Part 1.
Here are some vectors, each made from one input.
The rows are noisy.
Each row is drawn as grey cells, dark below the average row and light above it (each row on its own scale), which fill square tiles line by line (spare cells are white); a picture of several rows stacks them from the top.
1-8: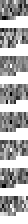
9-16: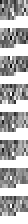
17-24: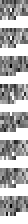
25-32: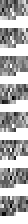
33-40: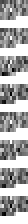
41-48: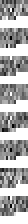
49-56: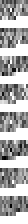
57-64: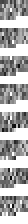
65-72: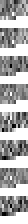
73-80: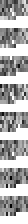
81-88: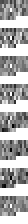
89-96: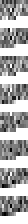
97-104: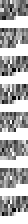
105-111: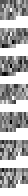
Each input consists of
either a node of an 8-node tree, or three true/false values.
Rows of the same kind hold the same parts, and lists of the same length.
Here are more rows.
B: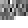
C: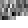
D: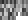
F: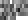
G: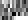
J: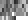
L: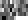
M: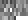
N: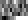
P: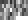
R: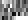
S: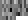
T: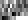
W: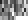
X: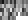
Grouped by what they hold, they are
B, C, F, G, L, N, R, S, T
D, J, M, P, W, X

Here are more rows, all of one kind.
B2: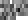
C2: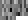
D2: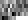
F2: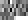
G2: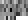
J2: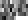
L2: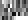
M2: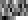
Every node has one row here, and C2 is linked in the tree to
G2 and M2.
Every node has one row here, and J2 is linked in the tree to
B2, F2 and M2.
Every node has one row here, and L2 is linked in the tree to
D2.
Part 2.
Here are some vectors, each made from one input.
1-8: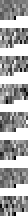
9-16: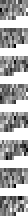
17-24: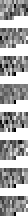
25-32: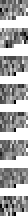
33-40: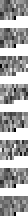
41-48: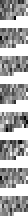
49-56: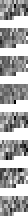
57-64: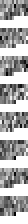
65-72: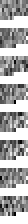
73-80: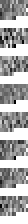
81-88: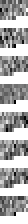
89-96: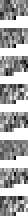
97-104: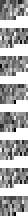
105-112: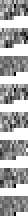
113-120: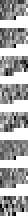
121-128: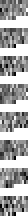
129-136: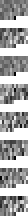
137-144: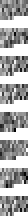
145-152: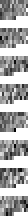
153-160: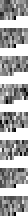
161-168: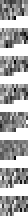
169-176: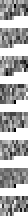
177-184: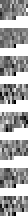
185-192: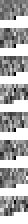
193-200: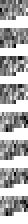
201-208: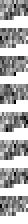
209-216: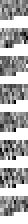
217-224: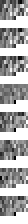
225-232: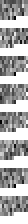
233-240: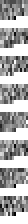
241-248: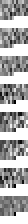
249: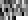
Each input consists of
either a point on a 5-point line, or three true/false values.
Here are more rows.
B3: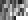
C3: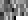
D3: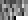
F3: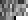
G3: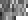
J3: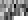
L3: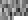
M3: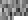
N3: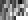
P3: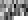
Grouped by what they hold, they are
B3, C3, D3, F3, G3, N3
J3, L3, M3, P3

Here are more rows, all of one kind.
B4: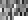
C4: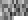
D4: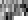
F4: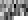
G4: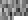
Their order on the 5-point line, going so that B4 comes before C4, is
B4, G4, C4, F4, D4.
